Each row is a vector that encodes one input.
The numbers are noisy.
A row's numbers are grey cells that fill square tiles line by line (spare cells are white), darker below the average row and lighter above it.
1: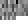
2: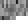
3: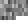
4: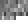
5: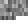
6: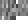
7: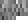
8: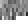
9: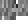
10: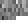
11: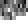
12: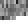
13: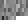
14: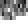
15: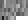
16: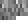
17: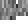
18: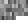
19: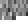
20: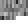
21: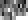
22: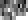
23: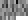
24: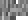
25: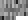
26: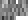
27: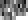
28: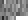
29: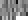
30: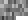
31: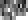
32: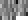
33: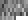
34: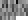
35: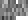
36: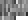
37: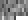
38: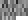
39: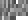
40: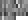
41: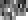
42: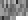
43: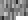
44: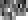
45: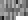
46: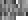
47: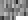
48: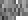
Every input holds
a list of up to two points on a 6-point circle.
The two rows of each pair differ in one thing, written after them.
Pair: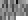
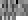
the place on the 6-point circle in item 2 of the list
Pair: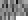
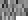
the place on the 6-point circle in item 2 of the list
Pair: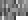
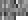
the place on the 6-point circle in item 2 of the list
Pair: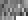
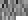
the place on the 6-point circle in item 1 of the list
